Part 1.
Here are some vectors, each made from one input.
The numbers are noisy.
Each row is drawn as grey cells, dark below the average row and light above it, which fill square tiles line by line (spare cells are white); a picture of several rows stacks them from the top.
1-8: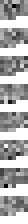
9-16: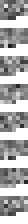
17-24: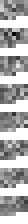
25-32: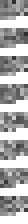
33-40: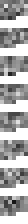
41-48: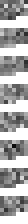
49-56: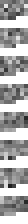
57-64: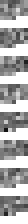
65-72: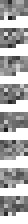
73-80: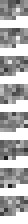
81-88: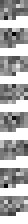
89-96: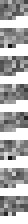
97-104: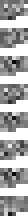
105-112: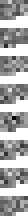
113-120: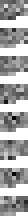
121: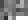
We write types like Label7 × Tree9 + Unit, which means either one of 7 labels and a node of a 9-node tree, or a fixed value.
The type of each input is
Label10.
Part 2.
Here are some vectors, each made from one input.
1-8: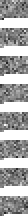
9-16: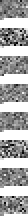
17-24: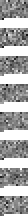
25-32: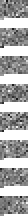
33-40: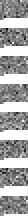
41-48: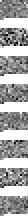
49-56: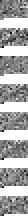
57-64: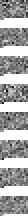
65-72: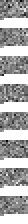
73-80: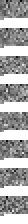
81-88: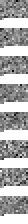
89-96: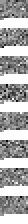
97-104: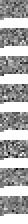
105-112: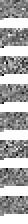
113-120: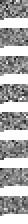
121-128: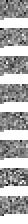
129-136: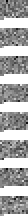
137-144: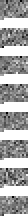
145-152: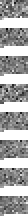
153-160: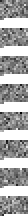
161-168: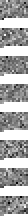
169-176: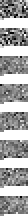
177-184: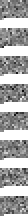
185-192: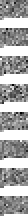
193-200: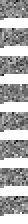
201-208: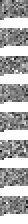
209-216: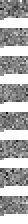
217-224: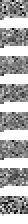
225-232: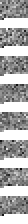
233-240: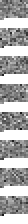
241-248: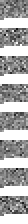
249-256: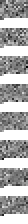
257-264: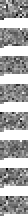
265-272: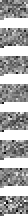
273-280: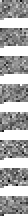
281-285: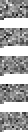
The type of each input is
Circle14 + Unit.
